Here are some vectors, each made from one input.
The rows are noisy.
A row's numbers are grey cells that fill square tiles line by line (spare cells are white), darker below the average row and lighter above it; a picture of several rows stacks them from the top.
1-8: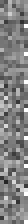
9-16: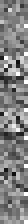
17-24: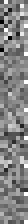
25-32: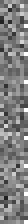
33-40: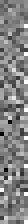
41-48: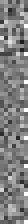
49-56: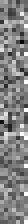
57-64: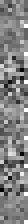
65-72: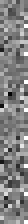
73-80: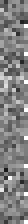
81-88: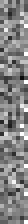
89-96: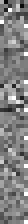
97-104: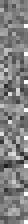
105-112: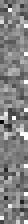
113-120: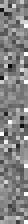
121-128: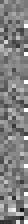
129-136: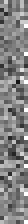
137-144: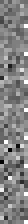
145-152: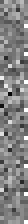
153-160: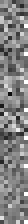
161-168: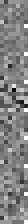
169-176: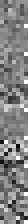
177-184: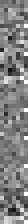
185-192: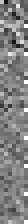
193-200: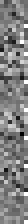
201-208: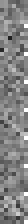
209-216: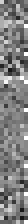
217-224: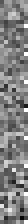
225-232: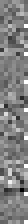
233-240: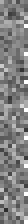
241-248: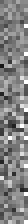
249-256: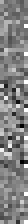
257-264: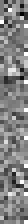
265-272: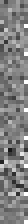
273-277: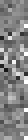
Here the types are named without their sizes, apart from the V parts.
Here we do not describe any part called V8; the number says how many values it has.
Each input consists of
either a point on a circle and a true/false value, or a value of V8.
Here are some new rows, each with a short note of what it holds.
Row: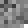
a point on a circle and a true/false value
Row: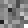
a value of V8
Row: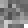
a value of V8
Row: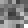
a value of V8
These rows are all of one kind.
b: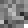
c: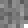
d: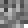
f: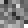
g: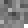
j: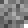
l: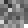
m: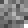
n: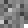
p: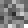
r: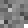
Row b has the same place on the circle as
c, j, l and m.
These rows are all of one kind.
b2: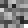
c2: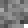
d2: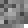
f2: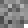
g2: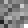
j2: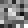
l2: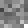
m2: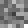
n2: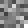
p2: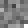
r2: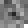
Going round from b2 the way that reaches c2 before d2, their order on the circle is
b2, p2, f2, l2, m2, n2, r2, c2, d2, g2, j2.
